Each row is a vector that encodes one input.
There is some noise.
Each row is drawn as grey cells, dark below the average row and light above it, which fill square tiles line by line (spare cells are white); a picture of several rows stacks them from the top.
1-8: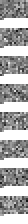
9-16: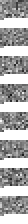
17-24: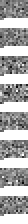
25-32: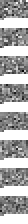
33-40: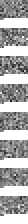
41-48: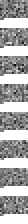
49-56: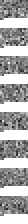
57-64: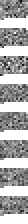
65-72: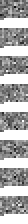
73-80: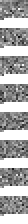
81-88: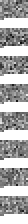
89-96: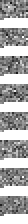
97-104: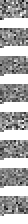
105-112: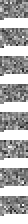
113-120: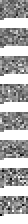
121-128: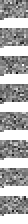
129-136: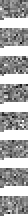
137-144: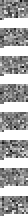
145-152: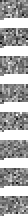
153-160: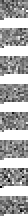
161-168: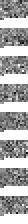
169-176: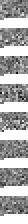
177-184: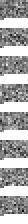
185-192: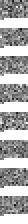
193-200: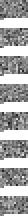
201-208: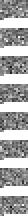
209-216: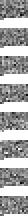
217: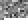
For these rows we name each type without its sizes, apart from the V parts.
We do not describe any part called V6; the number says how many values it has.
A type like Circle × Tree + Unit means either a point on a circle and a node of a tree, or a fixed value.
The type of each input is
Bool × Bool × Bool × (Circle + Unit) + Tree × V6 + Unit.
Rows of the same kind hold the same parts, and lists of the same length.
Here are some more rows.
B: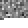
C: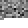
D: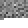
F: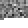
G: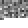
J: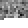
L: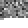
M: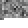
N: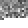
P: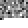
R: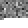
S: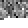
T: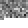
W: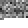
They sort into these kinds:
B, C, J, M, W
D, F, L, R
G, N, S, T
P

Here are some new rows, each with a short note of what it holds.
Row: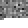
three true/false values
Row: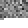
three true/false values
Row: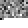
a fixed value
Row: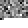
a fixed value
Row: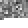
a node of a tree and a value of V6
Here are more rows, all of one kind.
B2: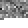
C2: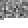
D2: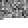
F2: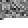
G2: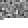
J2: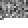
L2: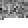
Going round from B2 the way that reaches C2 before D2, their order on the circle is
B2, J2, L2, G2, C2, D2, F2.
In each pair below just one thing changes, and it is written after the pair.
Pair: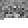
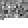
the place on the circle
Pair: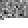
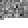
one of the three true/false values
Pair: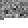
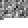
one of the three true/false values
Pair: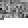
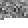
the place on the circle
